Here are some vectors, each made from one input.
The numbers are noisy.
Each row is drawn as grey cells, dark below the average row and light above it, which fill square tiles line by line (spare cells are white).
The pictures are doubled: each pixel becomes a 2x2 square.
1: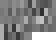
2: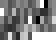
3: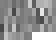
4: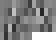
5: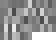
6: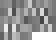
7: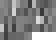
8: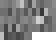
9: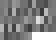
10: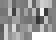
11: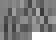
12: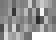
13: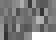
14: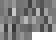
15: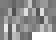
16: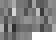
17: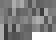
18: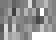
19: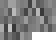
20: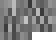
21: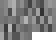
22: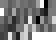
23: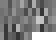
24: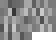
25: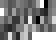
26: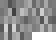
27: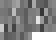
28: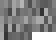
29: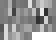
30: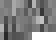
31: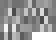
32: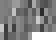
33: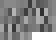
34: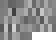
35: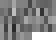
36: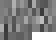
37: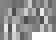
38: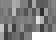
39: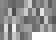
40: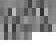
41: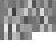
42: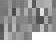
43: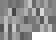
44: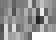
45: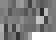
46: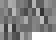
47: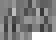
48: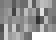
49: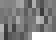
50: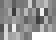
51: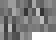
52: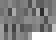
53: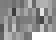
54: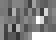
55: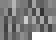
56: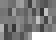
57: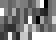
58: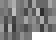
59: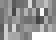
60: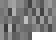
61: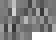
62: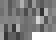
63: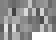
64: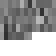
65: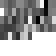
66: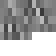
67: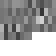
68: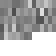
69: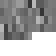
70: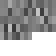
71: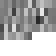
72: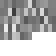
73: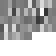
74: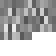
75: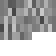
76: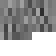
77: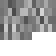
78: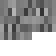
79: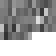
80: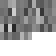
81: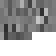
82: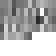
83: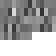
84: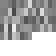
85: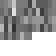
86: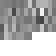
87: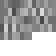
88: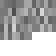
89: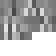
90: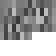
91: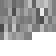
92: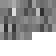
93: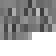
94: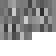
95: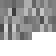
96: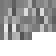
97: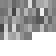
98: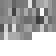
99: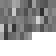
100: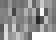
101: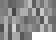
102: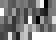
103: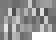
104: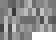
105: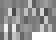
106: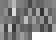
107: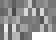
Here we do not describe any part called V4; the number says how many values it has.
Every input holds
a list of up to two items, each a true/false value and a value of V4.
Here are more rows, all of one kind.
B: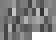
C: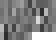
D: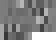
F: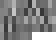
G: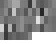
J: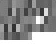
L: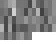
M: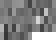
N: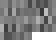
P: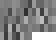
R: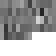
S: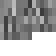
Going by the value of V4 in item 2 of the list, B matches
C, D, G and M.
